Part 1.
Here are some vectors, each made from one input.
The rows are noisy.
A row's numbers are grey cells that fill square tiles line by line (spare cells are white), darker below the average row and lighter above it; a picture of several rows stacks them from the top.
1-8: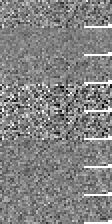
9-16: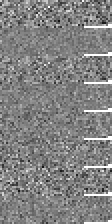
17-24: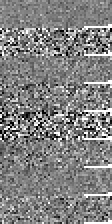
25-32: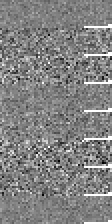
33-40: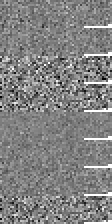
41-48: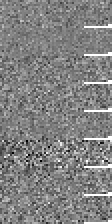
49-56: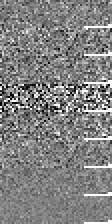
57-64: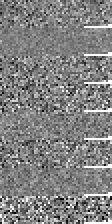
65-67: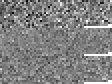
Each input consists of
a list of up to two points on a 6-point line.
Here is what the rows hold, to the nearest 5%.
All of them are lists of up to two points on a 6-point line: about 10% are empty, 30% hold one and 60% two.
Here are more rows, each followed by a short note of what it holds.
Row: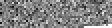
the empty list
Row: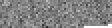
a list of one item
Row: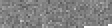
a list of two items
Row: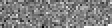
a list of one item
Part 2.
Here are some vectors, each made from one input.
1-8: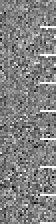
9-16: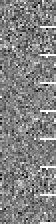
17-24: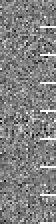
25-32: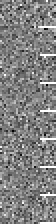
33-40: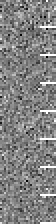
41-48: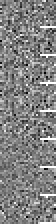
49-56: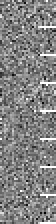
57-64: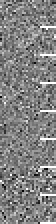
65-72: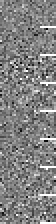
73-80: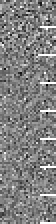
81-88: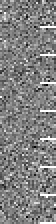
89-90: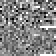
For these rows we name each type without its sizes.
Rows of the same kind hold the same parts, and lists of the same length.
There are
4 kinds of row.
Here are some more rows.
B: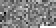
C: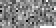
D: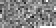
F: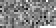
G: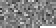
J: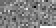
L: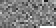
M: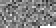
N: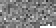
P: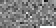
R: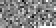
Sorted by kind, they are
B, G, J
C, D, R
F
L, M, N, P

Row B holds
a node of a tree and three true/false values.
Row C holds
a node of a tree.
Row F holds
a fixed value.
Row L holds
three true/false values.
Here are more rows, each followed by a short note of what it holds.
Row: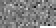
a node of a tree and three true/false values
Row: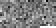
three true/false values
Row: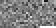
three true/false values
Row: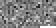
three true/false values
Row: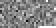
a node of a tree
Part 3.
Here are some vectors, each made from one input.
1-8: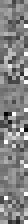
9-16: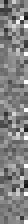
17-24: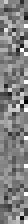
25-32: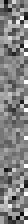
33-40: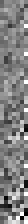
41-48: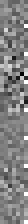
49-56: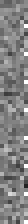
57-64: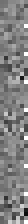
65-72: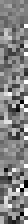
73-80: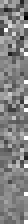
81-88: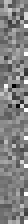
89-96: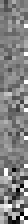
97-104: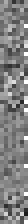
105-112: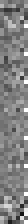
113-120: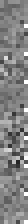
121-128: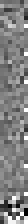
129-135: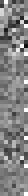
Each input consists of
a point on a 5-point line, together with either a point on a 17-point circle, or a fixed value.
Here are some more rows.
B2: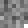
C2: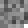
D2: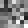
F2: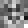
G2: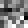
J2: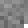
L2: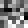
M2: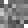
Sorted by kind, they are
B2, C2, D2, G2, J2, L2, M2
F2

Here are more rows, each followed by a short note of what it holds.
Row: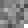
a point on a 5-point line
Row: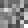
a point on a 5-point line
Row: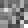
a point on a 5-point line
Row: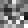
a point on a 17-point circle and a point on a 5-point line
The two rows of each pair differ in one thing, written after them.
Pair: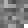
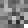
the place on the 5-point line
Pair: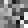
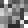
the place on the 5-point line
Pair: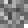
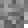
the place on the 5-point line
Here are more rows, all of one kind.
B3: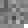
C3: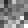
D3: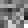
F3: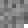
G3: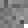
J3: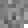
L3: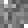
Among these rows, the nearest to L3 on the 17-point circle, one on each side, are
D3 and F3.
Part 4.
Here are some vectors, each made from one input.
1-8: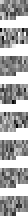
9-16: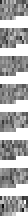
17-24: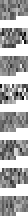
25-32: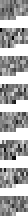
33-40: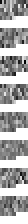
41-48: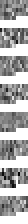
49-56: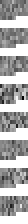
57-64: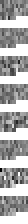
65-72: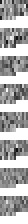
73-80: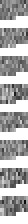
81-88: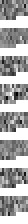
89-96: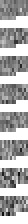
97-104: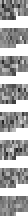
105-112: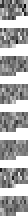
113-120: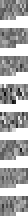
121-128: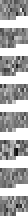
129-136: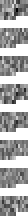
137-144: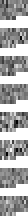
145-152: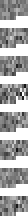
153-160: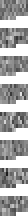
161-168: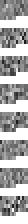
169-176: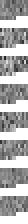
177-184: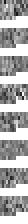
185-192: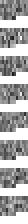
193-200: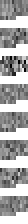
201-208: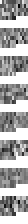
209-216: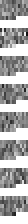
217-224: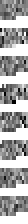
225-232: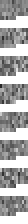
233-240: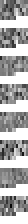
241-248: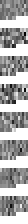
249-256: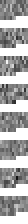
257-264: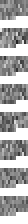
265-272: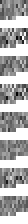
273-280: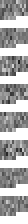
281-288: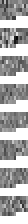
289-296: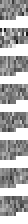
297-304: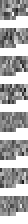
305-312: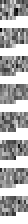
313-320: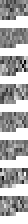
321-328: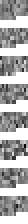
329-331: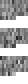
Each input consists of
either a point on a 6-point circle, or a point on a 13-point circle, or a fixed value.
